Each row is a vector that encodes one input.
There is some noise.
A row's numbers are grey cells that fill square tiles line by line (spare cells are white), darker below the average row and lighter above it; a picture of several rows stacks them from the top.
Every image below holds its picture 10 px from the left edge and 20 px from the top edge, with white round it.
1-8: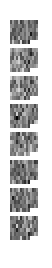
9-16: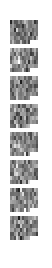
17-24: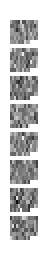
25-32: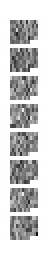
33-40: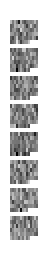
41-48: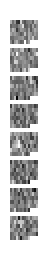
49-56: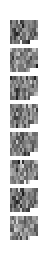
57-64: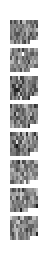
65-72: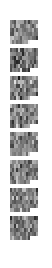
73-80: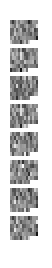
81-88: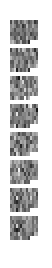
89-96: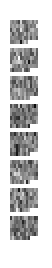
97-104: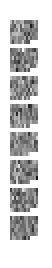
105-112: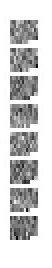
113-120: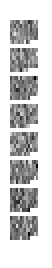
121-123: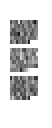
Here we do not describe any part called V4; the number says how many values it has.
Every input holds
either a point on each of two 6-point circles, or one of 5 labels, a true/false value and a value of V4.
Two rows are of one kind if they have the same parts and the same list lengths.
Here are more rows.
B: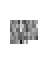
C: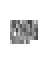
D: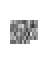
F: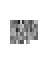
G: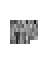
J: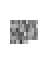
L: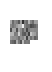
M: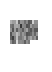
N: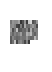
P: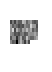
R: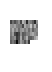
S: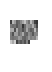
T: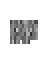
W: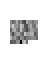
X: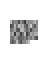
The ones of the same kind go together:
B, C, D, F, J, L, M, W, X
G, N, P, R, S, T

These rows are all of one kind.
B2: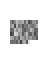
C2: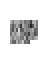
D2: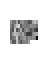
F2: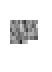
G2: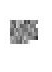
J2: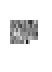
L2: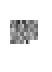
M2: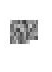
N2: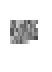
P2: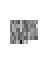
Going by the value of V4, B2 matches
F2, G2, N2 and P2.
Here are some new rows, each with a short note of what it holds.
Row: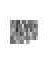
one of 5 labels, a true/false value and a value of V4
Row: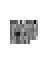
a point on each of two 6-point circles
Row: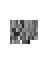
a point on each of two 6-point circles
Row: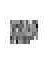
a point on each of two 6-point circles
